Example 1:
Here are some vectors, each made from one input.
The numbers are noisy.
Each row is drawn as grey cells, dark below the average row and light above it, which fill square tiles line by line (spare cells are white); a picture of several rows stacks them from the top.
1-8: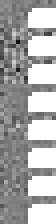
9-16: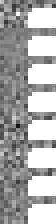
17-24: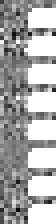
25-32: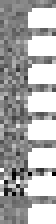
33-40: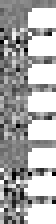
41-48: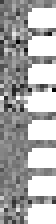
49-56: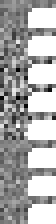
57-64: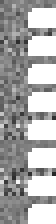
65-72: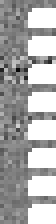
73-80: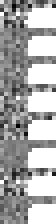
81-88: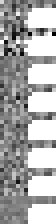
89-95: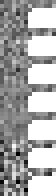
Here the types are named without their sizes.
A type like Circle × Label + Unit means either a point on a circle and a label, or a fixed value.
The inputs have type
Circle.
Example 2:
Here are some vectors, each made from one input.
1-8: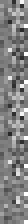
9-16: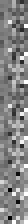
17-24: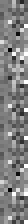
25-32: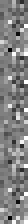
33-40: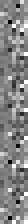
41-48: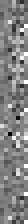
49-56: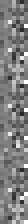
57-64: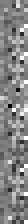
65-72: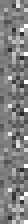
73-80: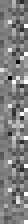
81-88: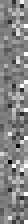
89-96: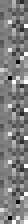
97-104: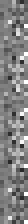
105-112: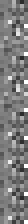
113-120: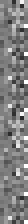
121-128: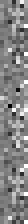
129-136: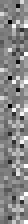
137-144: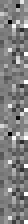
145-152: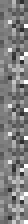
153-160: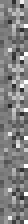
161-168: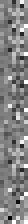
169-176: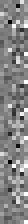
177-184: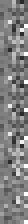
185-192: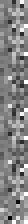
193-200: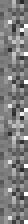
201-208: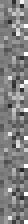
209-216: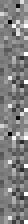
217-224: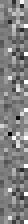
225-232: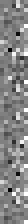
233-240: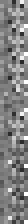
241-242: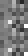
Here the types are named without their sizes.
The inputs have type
Line.
